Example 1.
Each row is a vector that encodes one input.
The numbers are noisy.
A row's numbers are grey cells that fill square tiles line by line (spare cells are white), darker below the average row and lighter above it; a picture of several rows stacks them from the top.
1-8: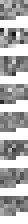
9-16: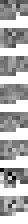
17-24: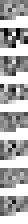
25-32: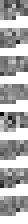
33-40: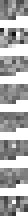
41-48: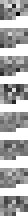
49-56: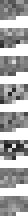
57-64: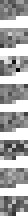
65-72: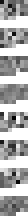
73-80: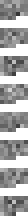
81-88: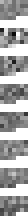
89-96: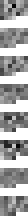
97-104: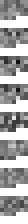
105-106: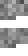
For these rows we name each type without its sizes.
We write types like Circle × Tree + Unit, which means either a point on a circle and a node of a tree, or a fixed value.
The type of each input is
Line × Line + Unit.
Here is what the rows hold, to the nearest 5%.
About 10% of them hold a fixed value. The rest hold a point on each of two lines.
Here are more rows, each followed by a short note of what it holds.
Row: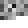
a point on each of two lines
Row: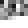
a fixed value
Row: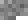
a point on each of two lines
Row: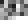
a fixed value
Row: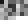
a fixed value
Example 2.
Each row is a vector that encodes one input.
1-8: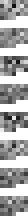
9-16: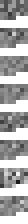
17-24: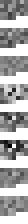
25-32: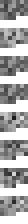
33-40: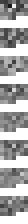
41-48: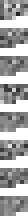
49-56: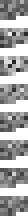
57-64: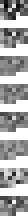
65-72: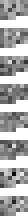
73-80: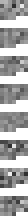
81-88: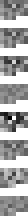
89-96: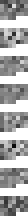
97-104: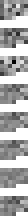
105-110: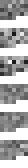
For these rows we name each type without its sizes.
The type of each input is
Line.
